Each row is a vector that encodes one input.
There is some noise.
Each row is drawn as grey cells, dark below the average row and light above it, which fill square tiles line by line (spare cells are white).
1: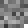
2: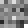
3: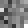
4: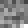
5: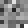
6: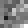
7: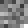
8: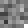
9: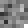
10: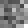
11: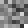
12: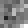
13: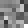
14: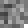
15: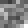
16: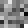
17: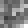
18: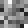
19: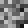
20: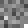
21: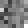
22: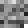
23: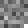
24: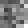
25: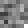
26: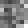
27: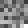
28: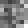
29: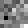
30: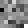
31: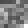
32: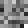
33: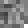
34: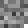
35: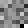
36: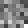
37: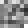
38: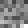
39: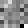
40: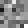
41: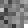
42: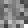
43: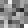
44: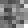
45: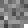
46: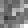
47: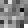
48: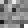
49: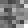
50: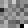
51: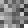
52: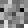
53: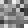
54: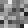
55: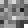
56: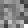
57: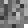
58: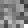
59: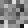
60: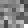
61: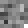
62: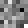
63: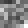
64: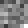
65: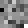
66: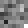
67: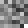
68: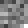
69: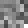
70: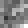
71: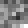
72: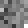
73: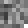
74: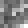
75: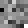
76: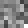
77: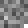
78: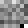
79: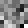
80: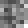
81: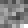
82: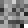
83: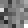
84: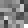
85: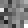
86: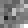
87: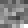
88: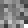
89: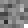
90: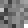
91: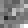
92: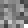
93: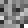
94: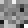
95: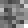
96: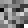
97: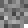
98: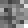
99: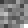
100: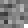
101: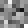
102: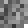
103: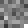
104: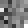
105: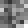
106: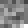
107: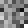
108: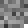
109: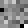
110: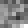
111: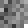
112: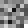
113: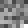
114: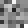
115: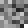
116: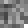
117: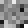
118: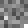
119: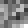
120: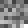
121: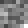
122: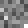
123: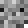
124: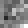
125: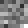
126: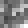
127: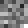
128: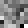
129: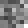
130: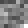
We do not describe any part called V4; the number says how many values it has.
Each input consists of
either one of 8 labels and a value of V4, or three true/false values.
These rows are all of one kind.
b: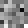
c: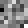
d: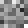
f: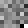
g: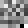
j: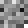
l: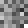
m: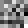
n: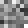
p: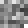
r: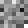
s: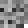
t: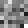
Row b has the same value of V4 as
s and t.
